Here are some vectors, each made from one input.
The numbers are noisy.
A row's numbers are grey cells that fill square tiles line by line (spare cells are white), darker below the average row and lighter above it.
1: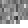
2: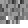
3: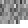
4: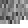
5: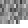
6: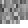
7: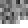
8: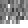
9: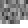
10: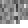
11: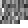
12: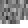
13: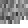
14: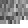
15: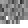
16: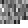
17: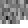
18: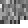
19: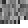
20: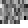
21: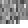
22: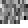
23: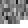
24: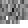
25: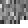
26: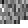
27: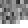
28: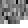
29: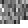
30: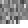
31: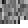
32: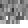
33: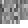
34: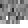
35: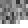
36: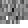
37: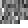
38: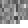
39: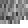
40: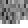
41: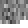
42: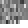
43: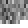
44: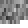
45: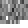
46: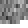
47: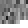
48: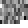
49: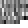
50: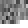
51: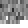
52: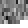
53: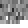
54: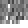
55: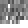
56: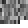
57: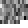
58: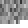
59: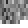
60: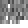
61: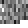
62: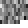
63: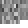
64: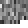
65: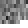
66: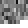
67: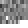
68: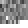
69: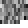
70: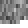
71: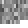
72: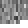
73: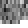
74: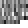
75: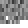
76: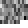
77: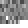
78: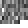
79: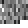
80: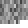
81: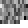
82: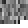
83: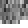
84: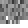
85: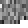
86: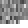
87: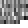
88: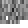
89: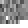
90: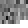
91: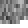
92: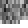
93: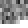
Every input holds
either one of 6 labels, or a point on a 9-point line, or a node of an 8-node tree.
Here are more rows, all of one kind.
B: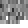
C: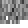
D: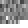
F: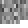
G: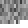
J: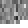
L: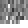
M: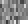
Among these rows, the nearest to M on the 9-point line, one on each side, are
D and J.
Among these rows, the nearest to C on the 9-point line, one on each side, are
B and D.
